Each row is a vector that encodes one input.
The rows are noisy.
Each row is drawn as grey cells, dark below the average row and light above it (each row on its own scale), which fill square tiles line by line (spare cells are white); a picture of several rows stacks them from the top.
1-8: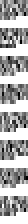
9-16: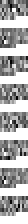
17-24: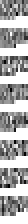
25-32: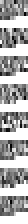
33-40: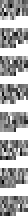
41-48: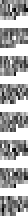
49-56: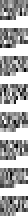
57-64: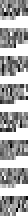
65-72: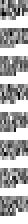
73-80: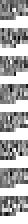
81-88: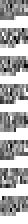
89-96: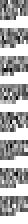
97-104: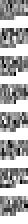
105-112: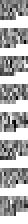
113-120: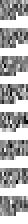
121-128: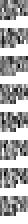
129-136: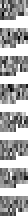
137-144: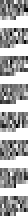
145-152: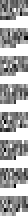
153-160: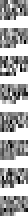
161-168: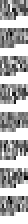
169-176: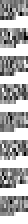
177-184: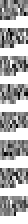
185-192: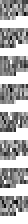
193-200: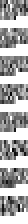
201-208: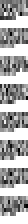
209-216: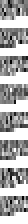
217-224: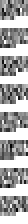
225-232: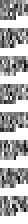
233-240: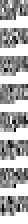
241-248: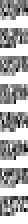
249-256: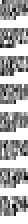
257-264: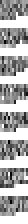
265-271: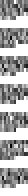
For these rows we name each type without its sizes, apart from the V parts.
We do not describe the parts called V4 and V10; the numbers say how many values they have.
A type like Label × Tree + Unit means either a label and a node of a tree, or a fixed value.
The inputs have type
Bool × (Label + V4 × V10).
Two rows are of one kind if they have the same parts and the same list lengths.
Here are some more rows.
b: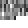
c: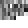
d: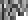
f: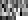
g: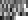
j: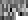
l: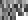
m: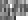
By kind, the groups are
b, f, g, j, l, m
c, d

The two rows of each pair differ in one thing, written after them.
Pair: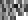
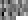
the true/false value
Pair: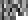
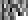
the label
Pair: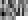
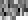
the true/false value
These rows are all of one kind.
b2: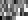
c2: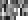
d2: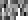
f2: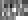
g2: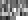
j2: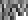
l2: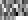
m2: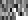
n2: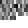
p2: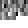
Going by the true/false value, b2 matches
j2 and l2.
